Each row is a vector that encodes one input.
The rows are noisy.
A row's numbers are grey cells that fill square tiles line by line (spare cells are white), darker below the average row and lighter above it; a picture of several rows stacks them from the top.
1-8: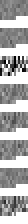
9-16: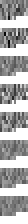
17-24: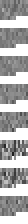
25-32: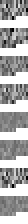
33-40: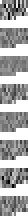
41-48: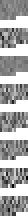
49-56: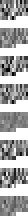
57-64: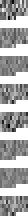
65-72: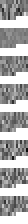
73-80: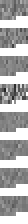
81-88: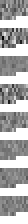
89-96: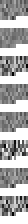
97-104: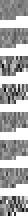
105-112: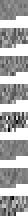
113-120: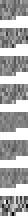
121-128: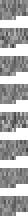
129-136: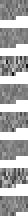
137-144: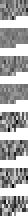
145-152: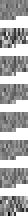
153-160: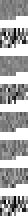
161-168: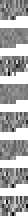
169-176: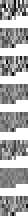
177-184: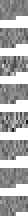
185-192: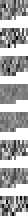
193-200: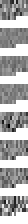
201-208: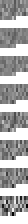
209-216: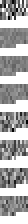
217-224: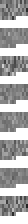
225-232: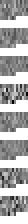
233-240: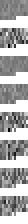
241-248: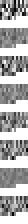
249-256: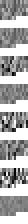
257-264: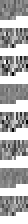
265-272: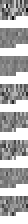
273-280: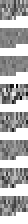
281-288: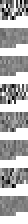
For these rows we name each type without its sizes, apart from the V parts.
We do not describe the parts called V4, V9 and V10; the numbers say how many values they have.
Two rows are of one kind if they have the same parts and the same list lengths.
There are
3 kinds of row.
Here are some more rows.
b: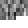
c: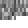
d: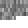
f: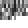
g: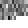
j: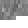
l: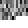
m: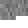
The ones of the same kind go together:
b, g
c, d
f, j, l, m

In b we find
a node of a tree.
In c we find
a point on a line, a value of V4 and a value of V9.
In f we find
a true/false value, a value of V4 and a value of V10.
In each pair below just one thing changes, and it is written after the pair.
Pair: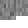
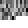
the true/false value
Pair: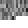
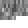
the value of V10
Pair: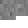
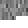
the value of V4
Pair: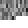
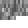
the value of V10
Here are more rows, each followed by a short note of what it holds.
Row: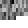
a node of a tree
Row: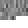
a point on a line, a value of V4 and a value of V9
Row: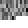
a true/false value, a value of V4 and a value of V10
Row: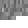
a true/false value, a value of V4 and a value of V10
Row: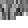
a node of a tree
